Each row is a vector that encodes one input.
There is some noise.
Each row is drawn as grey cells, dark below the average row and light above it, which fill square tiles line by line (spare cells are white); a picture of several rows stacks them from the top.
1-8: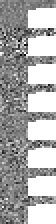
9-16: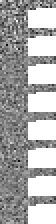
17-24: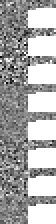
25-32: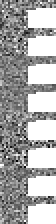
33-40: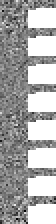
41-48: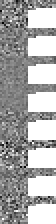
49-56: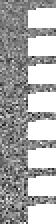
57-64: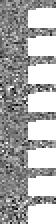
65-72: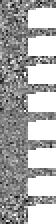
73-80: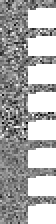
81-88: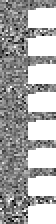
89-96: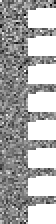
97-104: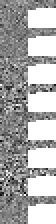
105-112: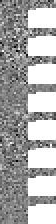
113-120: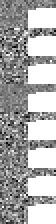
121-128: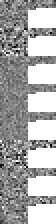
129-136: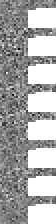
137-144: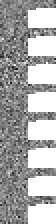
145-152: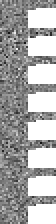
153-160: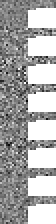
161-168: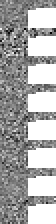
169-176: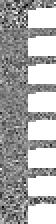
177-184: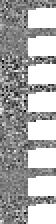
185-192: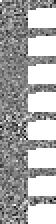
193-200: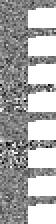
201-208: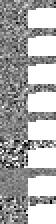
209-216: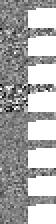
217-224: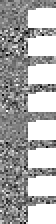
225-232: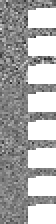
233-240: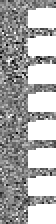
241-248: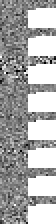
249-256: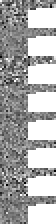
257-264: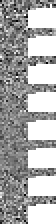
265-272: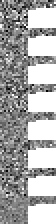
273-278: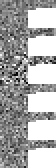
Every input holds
one of 11 labels and a node of each of two 14-node trees, together with either a fixed value, or a node of a 14-node tree.
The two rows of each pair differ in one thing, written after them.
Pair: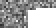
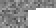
the node of one of the three trees
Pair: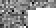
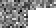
the label
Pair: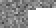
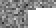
the node of one of the three trees
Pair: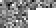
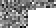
the label
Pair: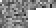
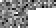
the node of one of the three trees
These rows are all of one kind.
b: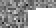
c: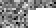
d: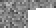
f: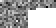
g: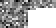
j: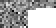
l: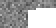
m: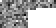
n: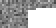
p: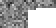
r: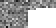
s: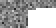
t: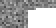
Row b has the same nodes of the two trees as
j, m, s and t.
